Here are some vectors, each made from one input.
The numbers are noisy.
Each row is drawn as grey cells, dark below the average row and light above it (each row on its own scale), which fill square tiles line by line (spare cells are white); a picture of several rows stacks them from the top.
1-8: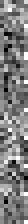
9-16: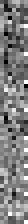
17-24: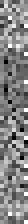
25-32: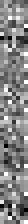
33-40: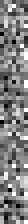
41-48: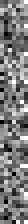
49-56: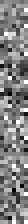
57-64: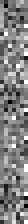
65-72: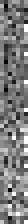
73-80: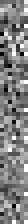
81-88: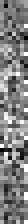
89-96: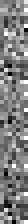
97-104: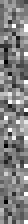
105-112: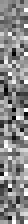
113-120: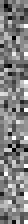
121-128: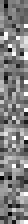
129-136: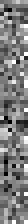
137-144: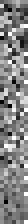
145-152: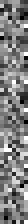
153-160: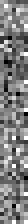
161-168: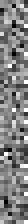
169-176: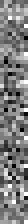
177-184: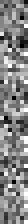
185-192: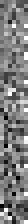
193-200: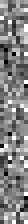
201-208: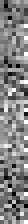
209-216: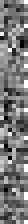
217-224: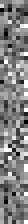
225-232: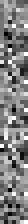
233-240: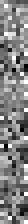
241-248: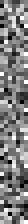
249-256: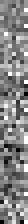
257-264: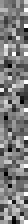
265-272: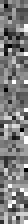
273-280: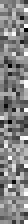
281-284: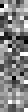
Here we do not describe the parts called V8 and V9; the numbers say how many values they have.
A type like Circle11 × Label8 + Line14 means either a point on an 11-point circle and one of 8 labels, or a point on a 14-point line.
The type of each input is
(Bool × V8 × V9 + Label10) × Circle11.
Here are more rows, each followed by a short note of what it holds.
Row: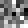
a point on an 11-point circle and one of 10 labels
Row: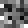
a point on an 11-point circle, a true/false value, a value of V8 and a value of V9
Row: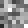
a point on an 11-point circle and one of 10 labels
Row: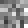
a point on an 11-point circle, a true/false value, a value of V8 and a value of V9
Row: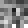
a point on an 11-point circle and one of 10 labels
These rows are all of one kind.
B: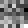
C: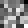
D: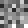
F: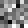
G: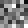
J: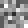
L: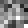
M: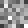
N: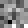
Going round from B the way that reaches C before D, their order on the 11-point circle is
B, C, J, M, N, F, D, G, L.
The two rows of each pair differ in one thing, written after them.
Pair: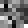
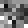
the value of V8
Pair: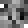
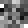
the true/false value
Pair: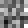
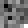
the place on the 11-point circle
